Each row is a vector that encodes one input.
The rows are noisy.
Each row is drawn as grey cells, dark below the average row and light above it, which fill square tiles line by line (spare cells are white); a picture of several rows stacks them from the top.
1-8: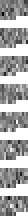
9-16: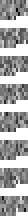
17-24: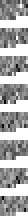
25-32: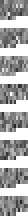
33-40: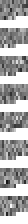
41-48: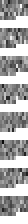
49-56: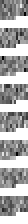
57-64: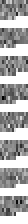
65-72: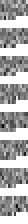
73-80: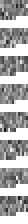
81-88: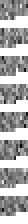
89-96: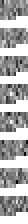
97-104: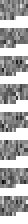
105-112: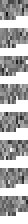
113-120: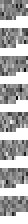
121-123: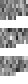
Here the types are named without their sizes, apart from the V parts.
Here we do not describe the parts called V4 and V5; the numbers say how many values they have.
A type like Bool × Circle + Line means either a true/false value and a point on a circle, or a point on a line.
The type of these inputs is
Bool × List(Circle) × V4 × V5.
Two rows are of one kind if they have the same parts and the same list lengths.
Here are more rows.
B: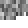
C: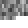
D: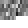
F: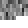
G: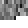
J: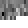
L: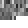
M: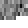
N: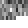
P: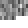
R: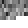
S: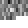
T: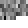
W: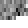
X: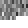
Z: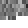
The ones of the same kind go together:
B, D, F, P, T, X
C, J, R, Z
G, L, M, N, S, W

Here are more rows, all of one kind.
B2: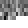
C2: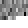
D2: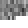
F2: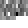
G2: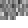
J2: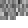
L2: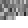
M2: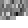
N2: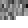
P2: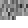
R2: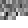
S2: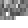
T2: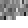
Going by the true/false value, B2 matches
N2, P2 and R2.
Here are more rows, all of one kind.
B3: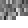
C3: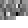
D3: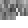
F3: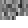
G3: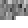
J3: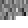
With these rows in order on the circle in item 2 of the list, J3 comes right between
C3 and D3.
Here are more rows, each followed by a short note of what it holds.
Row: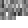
a true/false value, a value of V4 and a value of V5, together with a list of one item
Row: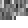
a true/false value, a value of V4 and a value of V5, together with the empty list
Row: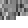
a true/false value, a value of V4 and a value of V5, together with the empty list
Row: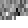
a true/false value, a value of V4 and a value of V5, together with the empty list
